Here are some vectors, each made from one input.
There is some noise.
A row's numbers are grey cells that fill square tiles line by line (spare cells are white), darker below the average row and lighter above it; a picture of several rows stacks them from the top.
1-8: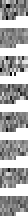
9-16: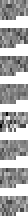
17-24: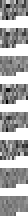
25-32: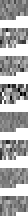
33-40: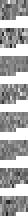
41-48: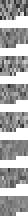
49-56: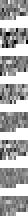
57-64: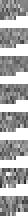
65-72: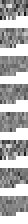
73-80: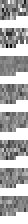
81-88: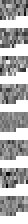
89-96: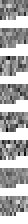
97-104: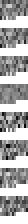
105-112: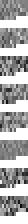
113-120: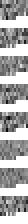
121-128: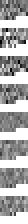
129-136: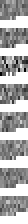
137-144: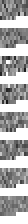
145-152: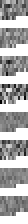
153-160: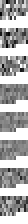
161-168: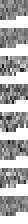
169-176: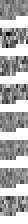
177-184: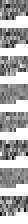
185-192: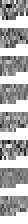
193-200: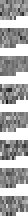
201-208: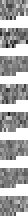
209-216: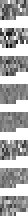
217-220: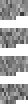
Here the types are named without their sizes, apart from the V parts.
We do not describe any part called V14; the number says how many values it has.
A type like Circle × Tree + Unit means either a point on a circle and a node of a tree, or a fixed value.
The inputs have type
(Bool × Bool × Bool × Bool + Unit) × Label × Line × V14.
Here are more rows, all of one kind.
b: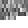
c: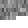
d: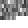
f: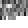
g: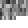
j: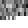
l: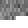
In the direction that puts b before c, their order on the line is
d, g, b, l, c, j, f.
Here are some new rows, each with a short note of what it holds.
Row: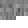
a label, a point on a line and a value of V14
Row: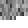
a label, a point on a line, four true/false values and a value of V14
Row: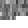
a label, a point on a line, four true/false values and a value of V14
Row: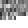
a label, a point on a line, four true/false values and a value of V14
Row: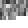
a label, a point on a line, four true/false values and a value of V14
